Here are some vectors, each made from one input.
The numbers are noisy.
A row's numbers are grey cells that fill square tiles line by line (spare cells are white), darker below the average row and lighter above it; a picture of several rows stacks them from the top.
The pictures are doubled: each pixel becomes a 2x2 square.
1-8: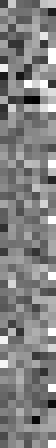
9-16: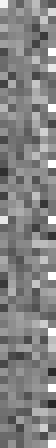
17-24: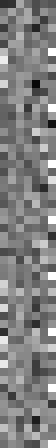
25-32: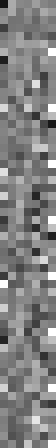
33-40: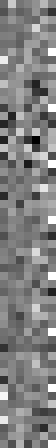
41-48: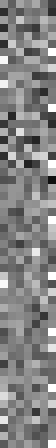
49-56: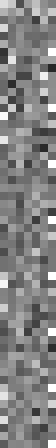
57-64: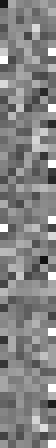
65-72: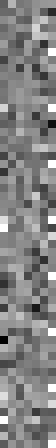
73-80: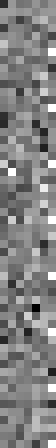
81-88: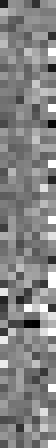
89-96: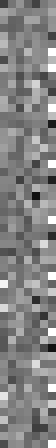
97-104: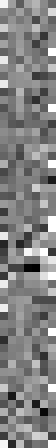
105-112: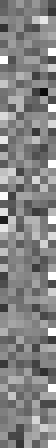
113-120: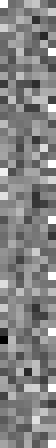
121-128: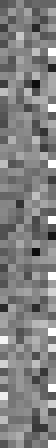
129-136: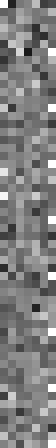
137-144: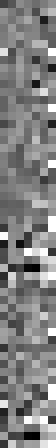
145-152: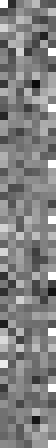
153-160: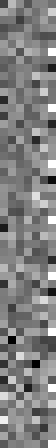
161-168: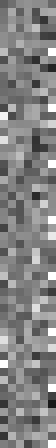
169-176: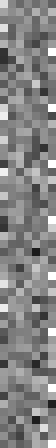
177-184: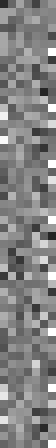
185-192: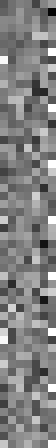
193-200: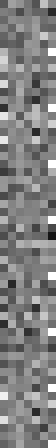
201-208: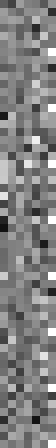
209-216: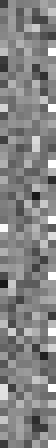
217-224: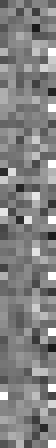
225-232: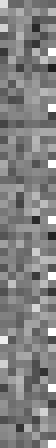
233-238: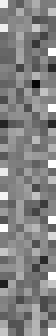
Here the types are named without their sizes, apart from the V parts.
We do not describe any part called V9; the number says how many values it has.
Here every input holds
a list of items, each a true/false value and a value of V9.
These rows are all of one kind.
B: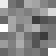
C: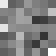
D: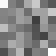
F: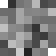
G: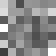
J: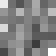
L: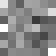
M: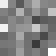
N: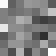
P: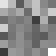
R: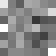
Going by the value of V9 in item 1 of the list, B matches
G, L and R.
